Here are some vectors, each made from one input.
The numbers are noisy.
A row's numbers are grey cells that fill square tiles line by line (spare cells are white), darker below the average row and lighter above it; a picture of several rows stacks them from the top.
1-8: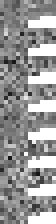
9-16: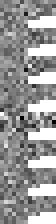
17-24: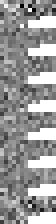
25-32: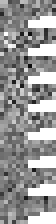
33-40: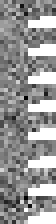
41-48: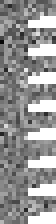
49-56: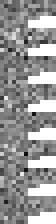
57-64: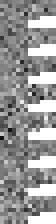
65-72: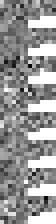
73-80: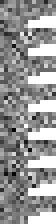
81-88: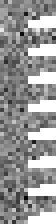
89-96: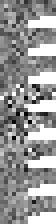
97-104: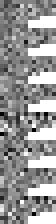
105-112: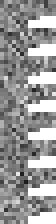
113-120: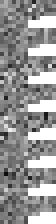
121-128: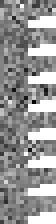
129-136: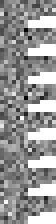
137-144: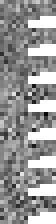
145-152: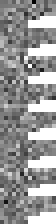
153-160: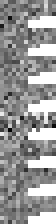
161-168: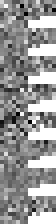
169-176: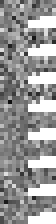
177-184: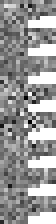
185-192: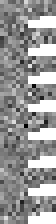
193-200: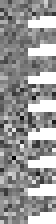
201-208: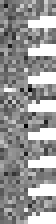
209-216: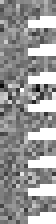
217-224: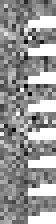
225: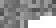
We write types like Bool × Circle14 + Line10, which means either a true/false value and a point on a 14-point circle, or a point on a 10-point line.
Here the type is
Bool × (Label7 + Line8) + List3(Line5).
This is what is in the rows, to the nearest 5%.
About 40% of them hold a true/false value, together with either one of 7 labels, or a point on an 8-point line. The rest are lists of up to three points on a 5-point line: about 5% of all rows are empty, 10% hold one, 20% two and 25% three.
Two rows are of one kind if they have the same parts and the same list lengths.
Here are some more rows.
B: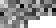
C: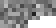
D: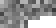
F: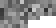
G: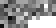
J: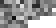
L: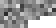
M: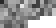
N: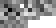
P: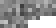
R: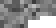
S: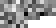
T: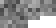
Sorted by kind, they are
B, D, G, R
C, J
F, S
L, N
M
P, T

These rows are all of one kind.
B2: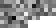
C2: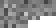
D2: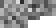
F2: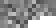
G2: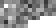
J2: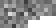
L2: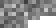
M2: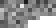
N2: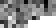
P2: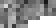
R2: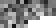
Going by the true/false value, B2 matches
D2 and F2.
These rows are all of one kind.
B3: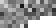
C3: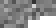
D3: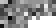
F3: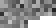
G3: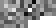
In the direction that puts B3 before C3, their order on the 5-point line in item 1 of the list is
B3, F3, D3, G3, C3.
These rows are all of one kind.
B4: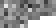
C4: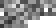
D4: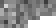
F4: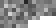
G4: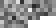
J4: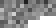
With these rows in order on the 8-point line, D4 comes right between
C4 and G4.
